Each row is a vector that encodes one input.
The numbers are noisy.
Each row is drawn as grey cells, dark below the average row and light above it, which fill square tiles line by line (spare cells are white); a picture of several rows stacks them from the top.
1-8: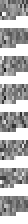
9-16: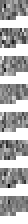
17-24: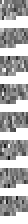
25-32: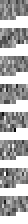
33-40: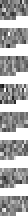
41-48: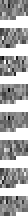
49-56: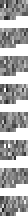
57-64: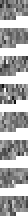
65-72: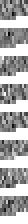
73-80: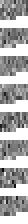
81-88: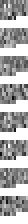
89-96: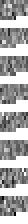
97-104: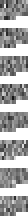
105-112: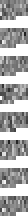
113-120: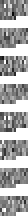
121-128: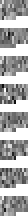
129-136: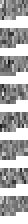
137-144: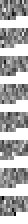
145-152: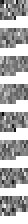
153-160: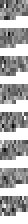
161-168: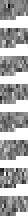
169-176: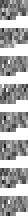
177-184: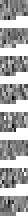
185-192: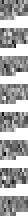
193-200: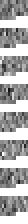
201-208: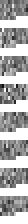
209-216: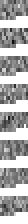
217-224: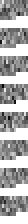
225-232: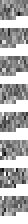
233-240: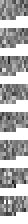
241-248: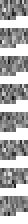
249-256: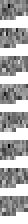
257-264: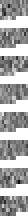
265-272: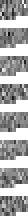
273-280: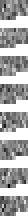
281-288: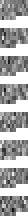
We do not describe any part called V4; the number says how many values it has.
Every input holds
a point on an 8-point circle and a true/false value, together with either a node of a 13-node tree, or a value of V4.
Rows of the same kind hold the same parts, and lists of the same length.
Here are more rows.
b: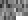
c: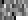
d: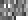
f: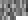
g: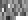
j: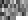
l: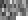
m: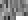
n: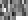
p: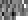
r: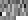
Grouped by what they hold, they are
b, c, d, g, j, l, m, n, p
f, r

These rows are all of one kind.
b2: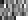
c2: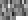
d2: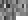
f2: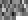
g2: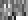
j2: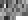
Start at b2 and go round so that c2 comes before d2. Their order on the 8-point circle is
b2, j2, c2, g2, f2, d2.
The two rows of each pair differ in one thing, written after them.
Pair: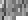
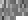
the node of the tree
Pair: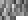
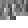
the true/false value
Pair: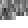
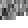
the place on the 8-point circle
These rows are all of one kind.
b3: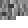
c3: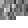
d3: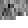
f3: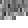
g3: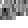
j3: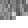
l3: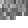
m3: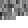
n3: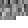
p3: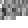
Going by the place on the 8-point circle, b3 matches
c3 and n3.
